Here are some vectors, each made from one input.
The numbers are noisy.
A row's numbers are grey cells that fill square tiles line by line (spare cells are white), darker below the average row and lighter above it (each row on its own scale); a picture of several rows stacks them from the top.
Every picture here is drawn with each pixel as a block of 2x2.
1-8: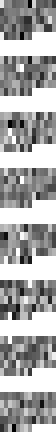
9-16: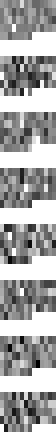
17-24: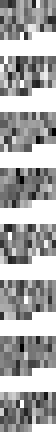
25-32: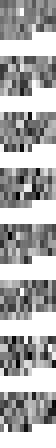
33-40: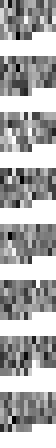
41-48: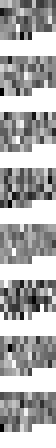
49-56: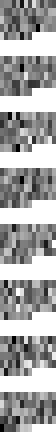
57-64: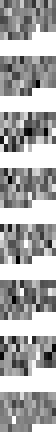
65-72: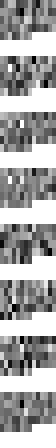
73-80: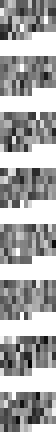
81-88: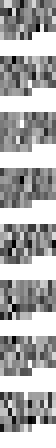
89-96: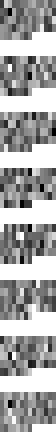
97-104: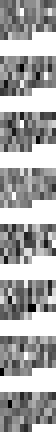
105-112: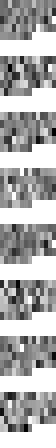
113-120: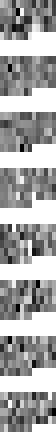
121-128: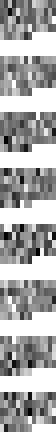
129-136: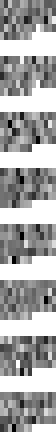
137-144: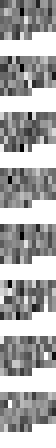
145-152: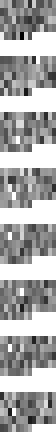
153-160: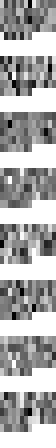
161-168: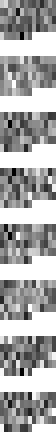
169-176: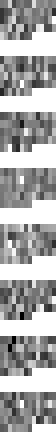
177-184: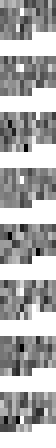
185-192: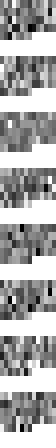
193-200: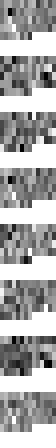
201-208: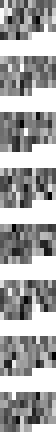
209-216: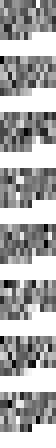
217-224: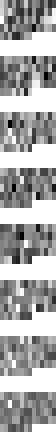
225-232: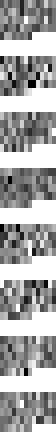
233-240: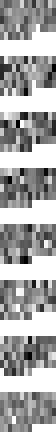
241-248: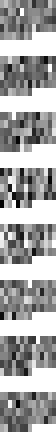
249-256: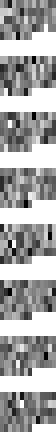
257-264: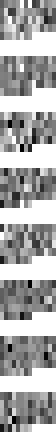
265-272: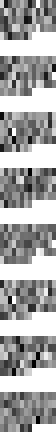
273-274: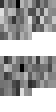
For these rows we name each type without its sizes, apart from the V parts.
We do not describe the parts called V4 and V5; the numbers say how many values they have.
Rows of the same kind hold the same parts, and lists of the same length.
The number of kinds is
3.
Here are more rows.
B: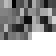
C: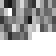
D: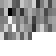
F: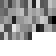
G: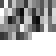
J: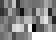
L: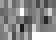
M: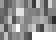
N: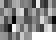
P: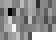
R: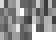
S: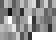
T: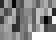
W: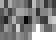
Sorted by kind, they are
B, C, F, L, M, N, R, T, W
D, P, S
G, J

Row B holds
four true/false values and a value of V4.
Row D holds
a value of V4.
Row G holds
a point on a circle and a value of V5.
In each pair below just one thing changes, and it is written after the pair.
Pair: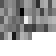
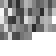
the value of V5
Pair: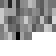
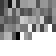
the value of V5
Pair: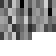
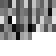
the place on the circle
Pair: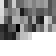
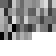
the value of V5
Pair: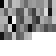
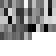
the place on the circle
